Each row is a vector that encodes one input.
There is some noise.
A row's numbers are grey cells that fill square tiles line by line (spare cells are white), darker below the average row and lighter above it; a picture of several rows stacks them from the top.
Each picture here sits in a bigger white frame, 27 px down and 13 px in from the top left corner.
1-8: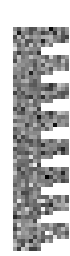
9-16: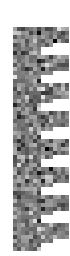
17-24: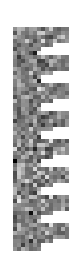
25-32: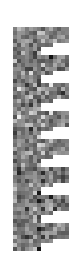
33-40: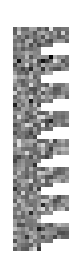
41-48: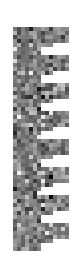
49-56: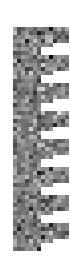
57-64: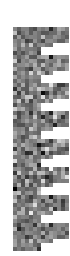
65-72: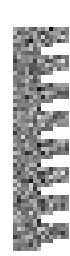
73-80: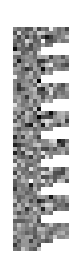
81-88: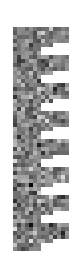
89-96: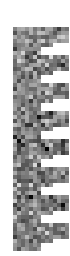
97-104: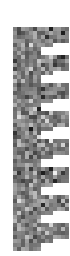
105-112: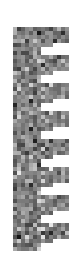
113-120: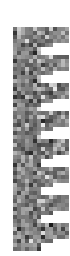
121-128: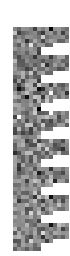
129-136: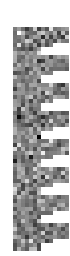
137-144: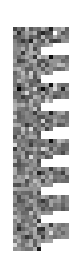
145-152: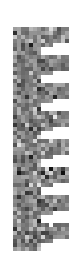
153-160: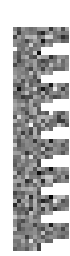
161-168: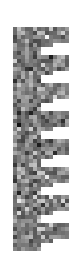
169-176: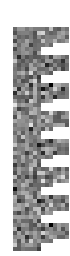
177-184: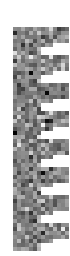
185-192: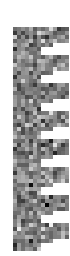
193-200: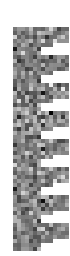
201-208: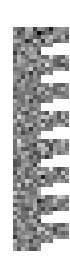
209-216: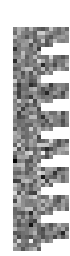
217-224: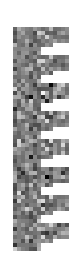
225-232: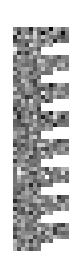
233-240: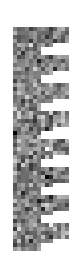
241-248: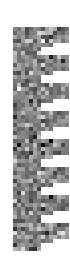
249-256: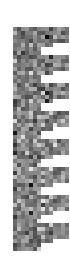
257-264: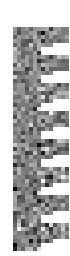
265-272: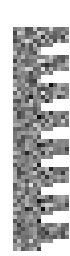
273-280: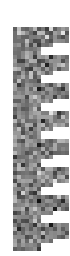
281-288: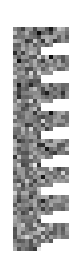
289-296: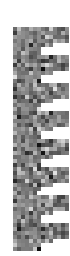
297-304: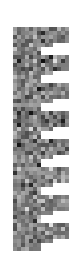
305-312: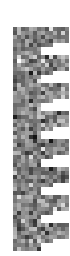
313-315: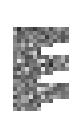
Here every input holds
a true/false value, together with a list of up to two points on a 13-point line.
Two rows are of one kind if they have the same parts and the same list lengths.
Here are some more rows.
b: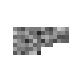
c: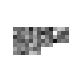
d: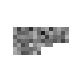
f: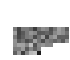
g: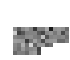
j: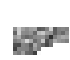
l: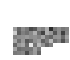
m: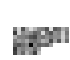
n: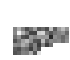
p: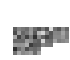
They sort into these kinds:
b, f, g, n, p
c
d, j, l, m

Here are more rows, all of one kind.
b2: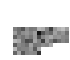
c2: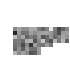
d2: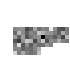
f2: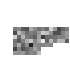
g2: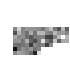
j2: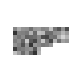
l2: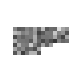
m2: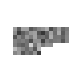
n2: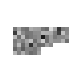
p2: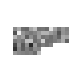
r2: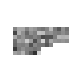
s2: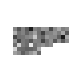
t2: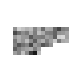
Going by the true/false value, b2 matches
l2, m2 and s2.
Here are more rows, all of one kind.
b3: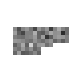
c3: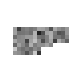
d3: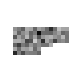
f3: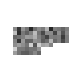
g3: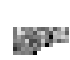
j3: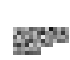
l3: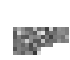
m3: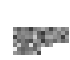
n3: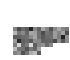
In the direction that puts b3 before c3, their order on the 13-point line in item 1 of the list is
j3, g3, b3, f3, l3, n3, m3, c3, d3.
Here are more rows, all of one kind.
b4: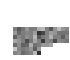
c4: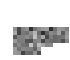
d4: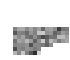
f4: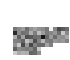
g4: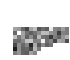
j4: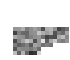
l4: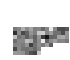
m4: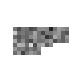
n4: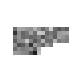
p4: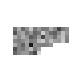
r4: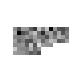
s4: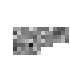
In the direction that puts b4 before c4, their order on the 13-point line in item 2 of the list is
p4, r4, m4, d4, f4, b4, l4, n4, s4, j4, g4, c4.
